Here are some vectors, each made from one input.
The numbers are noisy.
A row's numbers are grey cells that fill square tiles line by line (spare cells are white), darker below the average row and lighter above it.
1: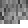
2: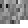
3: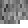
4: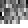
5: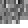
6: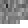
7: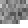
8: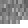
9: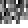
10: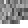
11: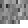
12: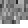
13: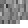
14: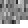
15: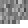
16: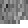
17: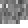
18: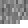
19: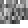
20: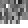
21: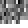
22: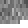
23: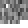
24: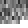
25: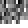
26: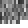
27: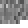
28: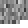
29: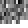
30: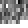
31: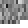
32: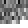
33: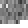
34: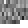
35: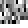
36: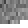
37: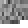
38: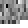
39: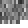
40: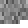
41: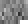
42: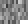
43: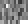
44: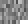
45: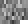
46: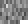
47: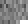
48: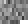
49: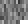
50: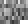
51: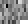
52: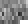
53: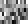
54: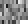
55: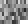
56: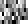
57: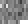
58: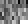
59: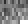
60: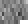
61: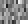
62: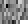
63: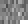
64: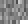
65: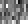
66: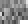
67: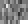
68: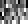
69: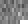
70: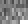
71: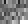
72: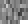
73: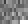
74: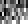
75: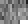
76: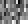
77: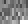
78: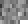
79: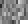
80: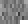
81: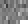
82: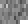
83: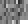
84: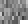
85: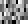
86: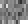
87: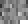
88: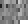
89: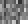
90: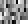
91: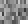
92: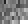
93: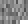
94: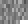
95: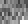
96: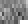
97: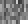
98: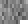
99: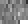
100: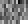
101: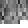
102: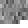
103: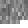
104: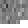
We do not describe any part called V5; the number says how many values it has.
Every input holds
a true/false value, together with either a point on a 6-point line, or a value of V5.
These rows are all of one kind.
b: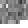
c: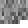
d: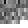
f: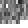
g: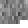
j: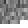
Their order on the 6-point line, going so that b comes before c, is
b, f, c, g, j, d.
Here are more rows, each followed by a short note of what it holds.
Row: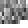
a point on a 6-point line and a true/false value
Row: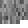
a true/false value and a value of V5
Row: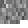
a true/false value and a value of V5
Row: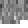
a true/false value and a value of V5
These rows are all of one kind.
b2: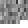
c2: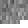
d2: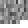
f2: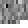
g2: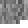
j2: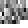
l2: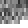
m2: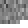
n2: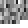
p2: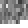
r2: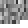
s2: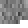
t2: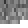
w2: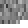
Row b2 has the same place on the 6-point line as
d2, l2, n2 and r2.
